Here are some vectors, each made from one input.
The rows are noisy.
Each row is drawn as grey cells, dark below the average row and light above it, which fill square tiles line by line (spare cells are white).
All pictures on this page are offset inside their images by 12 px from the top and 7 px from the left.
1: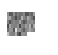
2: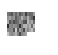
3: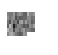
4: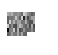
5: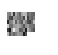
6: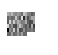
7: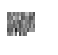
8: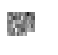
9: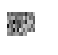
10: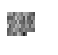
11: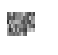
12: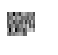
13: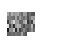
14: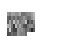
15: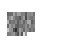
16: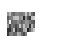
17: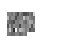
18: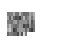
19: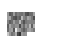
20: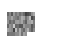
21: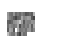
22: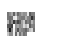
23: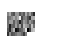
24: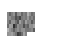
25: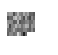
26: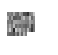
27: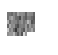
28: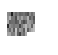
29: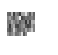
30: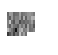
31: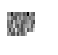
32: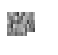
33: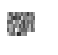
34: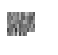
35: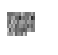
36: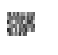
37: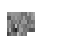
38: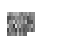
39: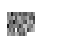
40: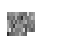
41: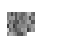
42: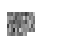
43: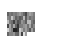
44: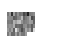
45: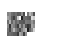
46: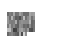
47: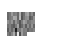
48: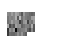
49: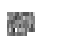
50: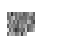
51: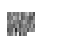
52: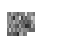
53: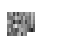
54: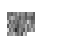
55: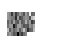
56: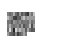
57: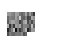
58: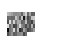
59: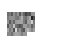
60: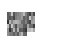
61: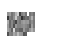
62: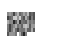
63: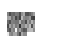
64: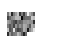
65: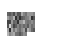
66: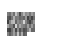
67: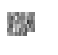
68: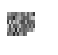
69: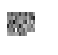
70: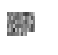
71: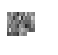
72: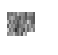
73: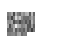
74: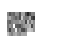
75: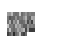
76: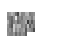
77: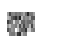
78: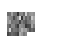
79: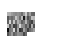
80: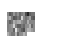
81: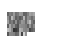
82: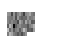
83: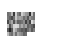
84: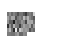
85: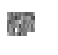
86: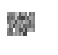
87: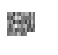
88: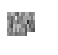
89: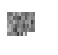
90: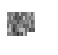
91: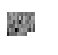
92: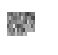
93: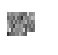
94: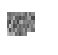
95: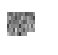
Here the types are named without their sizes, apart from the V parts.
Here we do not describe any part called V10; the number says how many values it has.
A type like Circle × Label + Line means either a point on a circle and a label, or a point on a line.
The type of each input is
(Bool × Bool × Bool + V10) × Tree.
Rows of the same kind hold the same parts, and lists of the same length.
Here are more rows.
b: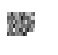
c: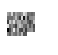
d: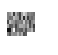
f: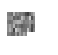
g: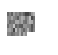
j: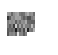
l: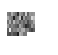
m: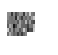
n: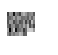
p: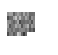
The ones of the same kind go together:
b, c, d, j, l, n, p
f, g, m

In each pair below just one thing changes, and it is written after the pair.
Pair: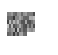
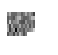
the node of the tree
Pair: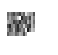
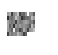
the value of V10
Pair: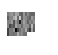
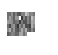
the value of V10
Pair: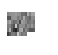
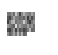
the node of the tree
